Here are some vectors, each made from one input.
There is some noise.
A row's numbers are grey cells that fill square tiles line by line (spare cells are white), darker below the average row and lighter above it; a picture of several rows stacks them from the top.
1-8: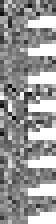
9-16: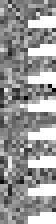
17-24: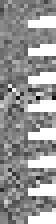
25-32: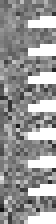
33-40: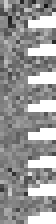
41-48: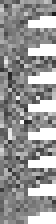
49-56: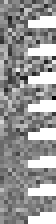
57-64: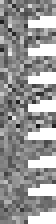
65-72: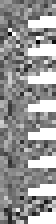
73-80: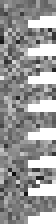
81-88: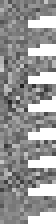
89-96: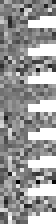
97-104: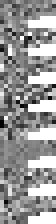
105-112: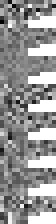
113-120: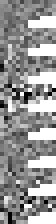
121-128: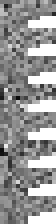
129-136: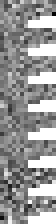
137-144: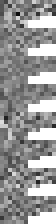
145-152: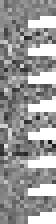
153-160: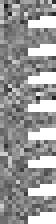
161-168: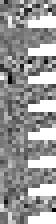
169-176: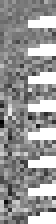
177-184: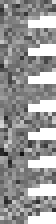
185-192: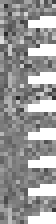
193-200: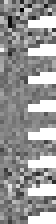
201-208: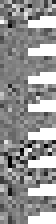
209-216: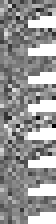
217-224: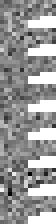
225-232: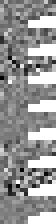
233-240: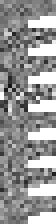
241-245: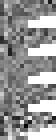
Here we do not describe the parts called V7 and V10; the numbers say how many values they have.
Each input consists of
a value of V10, together with either a point on a 6-point line and a value of V7, or a point on a 9-point line and a true/false value.
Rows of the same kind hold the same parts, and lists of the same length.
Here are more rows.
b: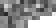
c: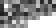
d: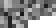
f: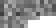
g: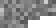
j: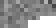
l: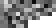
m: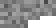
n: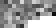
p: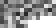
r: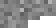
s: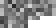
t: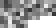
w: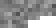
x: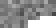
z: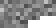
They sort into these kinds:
b, d, l, m, p, r, s
c, f, g, j, n, t, w, x, z

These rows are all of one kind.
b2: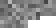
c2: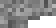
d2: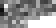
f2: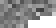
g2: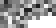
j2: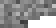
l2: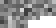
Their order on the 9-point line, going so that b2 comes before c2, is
g2, j2, d2, l2, f2, b2, c2.
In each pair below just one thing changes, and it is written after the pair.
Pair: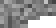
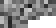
the value of V10
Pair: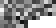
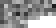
the value of V10
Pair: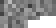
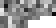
the value of V10
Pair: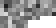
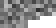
the place on the 6-point line
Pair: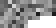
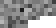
the value of V7
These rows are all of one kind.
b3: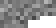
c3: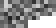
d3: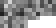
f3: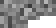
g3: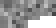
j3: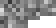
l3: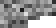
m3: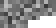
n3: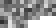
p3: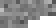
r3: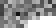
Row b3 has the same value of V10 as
c3, f3 and m3.
